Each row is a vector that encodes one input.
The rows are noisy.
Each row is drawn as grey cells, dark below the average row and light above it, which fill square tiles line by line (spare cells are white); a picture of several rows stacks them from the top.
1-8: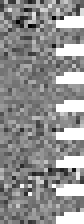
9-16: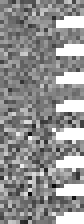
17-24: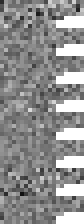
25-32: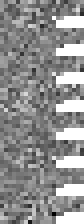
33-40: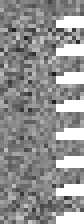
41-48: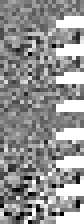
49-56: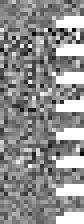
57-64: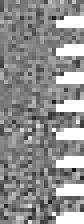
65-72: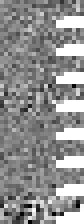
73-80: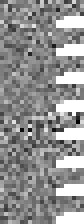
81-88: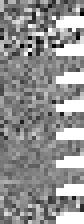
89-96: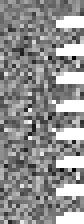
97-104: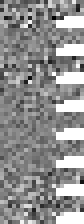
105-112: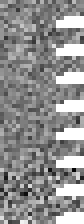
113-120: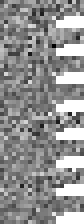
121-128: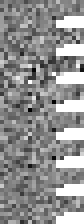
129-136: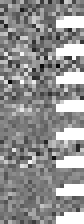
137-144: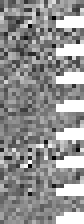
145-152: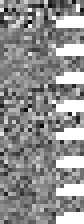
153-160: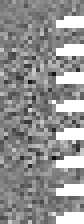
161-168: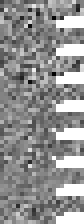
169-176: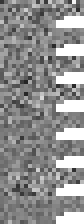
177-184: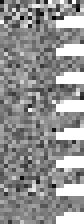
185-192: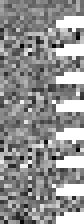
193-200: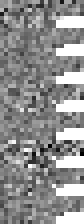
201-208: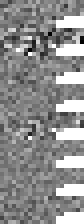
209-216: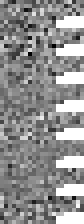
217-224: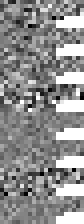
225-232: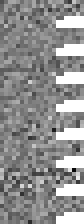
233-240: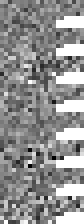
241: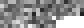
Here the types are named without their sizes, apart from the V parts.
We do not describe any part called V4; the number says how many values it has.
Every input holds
a list of items, each a true/false value and a value of V4.
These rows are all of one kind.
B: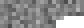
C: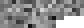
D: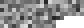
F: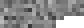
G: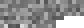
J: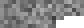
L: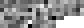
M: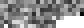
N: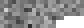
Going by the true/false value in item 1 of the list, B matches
F and N.
